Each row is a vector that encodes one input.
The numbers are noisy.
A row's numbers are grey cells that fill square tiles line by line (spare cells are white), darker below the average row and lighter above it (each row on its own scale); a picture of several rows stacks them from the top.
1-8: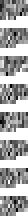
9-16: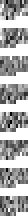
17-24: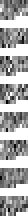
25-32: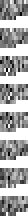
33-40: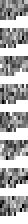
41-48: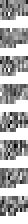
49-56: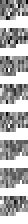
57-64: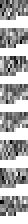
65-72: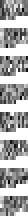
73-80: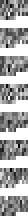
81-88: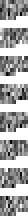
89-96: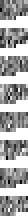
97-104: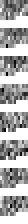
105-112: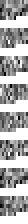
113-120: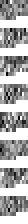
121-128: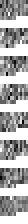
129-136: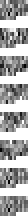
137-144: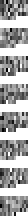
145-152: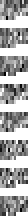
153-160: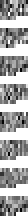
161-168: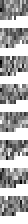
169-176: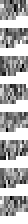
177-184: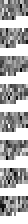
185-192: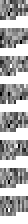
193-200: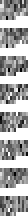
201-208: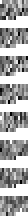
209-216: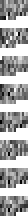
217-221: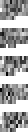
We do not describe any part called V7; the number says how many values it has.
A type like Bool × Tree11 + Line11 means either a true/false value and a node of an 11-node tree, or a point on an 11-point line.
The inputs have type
List2(Bool × V7).
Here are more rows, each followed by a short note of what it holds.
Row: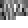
a list of two items
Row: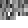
a list of two items
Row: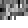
a list of two items
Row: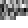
a list of two items
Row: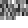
a list of two items
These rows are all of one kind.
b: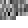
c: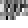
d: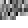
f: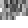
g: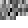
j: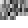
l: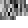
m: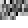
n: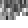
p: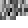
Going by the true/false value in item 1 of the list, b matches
c, l and n.
